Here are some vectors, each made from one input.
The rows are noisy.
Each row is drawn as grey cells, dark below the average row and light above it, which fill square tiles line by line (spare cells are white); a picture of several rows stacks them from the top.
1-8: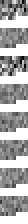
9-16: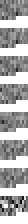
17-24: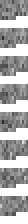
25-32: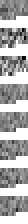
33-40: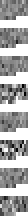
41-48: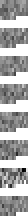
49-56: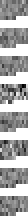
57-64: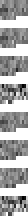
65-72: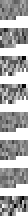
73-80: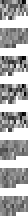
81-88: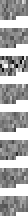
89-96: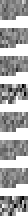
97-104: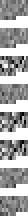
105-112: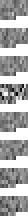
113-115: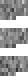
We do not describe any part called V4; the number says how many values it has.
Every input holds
either a point on a 5-point line, or a list of up to two items, each a true/false value and a value of V4.
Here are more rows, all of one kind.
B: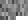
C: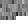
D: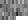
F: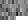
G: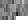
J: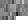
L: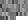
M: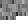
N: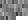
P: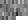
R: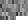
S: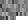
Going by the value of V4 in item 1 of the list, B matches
F, L, R and S.
